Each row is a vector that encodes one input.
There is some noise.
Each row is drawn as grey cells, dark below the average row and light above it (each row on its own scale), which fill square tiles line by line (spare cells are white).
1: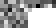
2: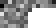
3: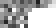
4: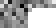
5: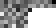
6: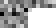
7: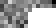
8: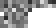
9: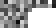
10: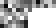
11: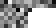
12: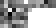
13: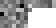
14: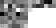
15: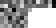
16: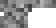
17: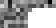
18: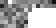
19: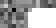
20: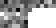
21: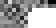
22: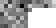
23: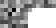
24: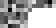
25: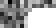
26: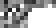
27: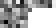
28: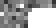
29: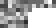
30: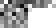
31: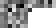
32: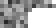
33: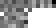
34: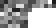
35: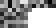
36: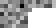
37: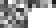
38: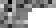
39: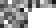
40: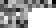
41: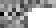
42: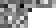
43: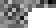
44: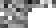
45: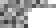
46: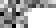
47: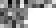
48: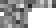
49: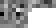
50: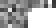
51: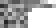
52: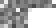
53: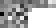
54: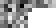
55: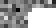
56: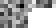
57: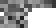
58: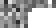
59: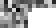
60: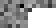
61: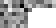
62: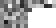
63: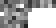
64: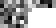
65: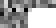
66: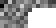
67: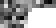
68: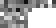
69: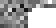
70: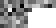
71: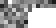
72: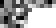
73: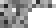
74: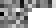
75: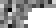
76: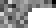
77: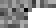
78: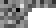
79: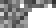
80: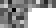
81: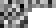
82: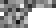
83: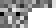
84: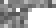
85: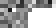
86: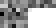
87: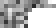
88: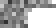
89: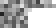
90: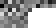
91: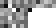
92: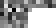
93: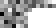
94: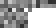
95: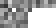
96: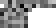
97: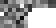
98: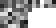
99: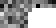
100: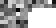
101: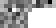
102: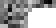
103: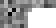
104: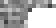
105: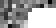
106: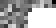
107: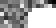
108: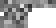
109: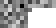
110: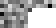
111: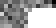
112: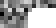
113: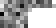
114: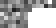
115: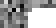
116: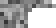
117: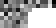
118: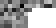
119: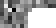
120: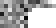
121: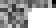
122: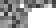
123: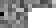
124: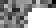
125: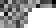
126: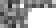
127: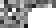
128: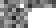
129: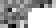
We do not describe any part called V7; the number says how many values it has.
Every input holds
three true/false values and a value of V7, together with either a fixed value, or a node of a 9-node tree.
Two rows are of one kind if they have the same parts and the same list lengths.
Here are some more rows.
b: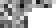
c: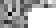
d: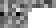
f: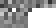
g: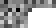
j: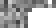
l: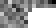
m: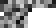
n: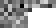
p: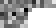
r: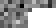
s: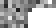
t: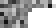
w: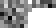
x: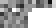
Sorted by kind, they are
b, c, d, n, p, r, t, w, x
f, g, j, l, m, s

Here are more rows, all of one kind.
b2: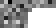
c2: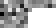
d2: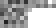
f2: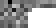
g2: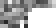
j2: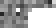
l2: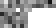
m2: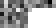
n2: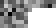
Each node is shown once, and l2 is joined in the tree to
c2 and d2.
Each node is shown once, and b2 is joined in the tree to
f2 and m2.
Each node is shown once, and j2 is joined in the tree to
m2.
